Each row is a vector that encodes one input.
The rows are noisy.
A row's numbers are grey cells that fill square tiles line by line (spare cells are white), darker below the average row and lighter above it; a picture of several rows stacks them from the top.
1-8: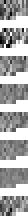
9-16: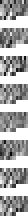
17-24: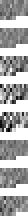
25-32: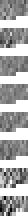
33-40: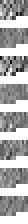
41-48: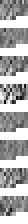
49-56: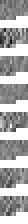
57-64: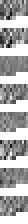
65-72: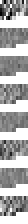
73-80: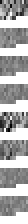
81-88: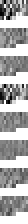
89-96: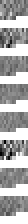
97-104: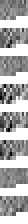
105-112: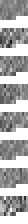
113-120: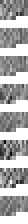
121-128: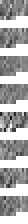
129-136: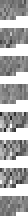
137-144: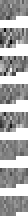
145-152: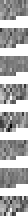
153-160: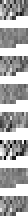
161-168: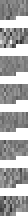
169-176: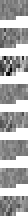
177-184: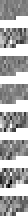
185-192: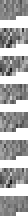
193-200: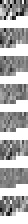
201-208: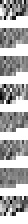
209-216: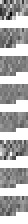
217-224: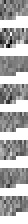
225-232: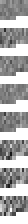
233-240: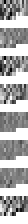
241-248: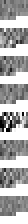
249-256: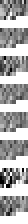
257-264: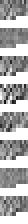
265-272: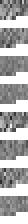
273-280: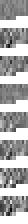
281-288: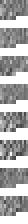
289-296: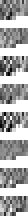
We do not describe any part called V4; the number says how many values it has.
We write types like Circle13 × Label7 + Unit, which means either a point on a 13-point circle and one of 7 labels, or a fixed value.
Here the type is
(Bool × Tree8 + Unit) × Circle13 × V4.
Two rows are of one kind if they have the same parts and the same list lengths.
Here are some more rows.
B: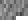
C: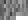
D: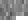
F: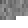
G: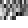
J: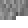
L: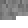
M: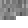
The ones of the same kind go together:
B, D, G, J, M
C, F, L

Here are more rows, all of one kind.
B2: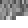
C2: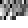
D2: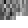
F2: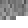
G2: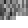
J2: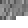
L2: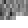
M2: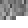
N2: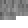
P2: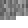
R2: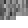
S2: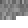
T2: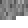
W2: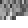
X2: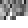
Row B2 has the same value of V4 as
L2, N2, S2 and W2.
